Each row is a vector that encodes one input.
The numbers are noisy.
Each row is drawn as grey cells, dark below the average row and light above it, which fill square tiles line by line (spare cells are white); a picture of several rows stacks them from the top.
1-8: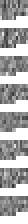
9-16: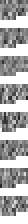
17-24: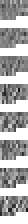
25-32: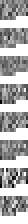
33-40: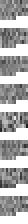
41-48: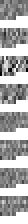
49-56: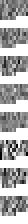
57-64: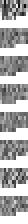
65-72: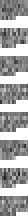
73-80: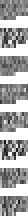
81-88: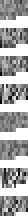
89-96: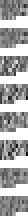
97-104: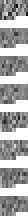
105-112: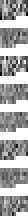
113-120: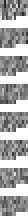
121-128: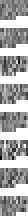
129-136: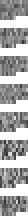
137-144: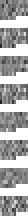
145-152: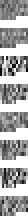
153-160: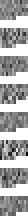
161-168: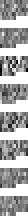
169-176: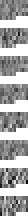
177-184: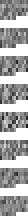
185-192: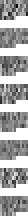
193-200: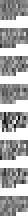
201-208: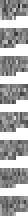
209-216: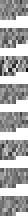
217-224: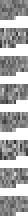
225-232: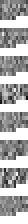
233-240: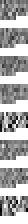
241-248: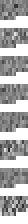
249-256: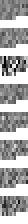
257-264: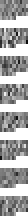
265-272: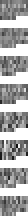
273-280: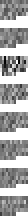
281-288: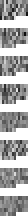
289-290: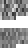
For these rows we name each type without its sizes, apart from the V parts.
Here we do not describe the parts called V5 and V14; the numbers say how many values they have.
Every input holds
either a true/false value, a value of V5 and a value of V14, or a list of points on a line.
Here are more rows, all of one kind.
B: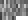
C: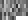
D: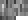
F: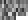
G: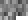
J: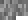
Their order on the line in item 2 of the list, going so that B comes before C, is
B, D, J, F, C, G.
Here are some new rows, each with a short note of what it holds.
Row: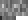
a list of two items
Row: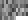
a true/false value, a value of V5 and a value of V14
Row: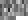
the empty list
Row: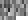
the empty list
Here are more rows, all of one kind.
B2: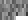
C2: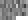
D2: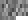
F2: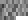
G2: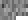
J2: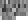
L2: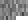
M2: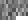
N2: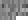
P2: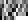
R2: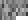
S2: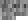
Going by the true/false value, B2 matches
J2 and S2.
